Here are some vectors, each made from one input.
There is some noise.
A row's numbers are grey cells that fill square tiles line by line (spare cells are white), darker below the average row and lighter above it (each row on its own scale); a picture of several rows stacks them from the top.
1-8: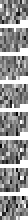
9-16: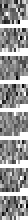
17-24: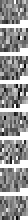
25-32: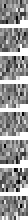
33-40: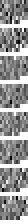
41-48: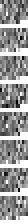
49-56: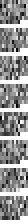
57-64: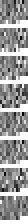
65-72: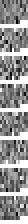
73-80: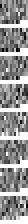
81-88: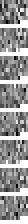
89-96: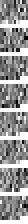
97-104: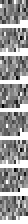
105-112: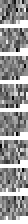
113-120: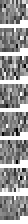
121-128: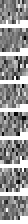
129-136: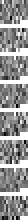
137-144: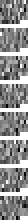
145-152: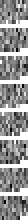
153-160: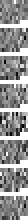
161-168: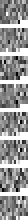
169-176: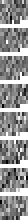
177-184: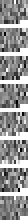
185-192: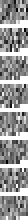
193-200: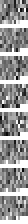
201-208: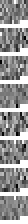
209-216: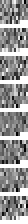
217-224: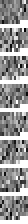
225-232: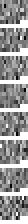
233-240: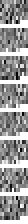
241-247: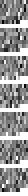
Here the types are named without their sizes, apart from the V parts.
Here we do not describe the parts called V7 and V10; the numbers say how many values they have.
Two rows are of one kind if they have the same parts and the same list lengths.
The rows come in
2 kinds.
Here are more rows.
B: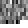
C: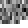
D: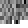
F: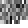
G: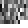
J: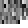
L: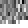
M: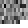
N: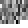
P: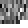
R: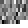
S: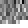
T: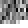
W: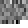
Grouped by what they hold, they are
B, C, D, F, G, J, M, N, P, R, W
L, S, T

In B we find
a label, a point on a line, a value of V7 and a value of V10.
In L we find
a point on each of two lines.
